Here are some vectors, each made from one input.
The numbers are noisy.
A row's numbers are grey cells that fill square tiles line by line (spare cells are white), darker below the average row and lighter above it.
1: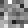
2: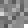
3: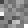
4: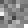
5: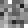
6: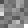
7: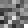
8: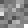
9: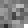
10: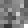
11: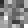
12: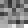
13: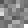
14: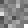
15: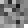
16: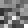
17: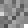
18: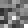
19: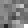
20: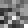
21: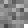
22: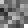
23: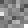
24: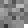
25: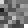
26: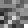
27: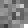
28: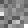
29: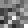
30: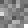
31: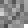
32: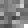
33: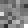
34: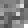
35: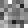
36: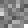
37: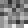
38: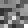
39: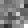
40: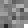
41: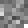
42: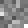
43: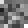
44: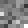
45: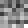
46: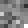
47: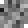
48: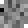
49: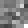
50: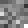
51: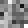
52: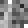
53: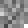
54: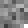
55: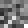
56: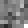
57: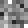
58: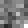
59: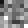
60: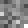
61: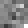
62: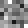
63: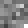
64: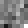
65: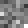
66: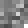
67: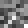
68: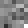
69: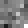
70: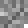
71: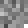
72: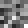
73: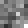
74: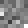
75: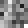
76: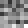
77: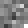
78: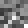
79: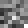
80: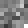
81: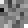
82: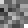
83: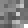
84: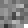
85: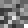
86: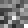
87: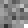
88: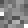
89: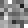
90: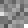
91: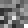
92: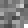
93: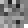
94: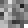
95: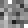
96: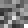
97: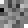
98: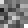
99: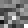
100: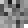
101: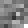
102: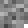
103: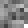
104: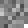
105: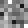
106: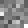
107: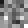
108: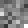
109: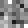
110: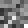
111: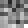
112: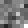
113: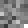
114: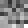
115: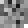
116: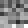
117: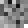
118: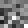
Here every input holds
either a point on a 4-point line and a true/false value, or a point on an 8-point line.
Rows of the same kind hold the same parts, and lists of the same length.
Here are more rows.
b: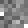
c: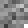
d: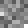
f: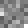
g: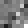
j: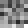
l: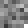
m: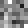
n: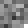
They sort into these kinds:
b, c, d, f, g, l, n
j, m

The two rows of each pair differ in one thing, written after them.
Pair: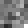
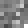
the place on the 4-point line
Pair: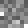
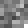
the true/false value
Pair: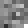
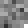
the place on the 4-point line
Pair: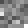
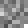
the place on the 4-point line
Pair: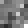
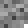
the place on the 4-point line
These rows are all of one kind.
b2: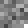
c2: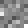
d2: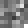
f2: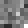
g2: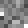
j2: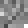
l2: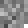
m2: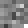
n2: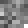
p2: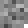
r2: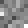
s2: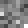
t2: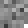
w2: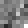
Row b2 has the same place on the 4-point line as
j2, l2, p2 and t2.
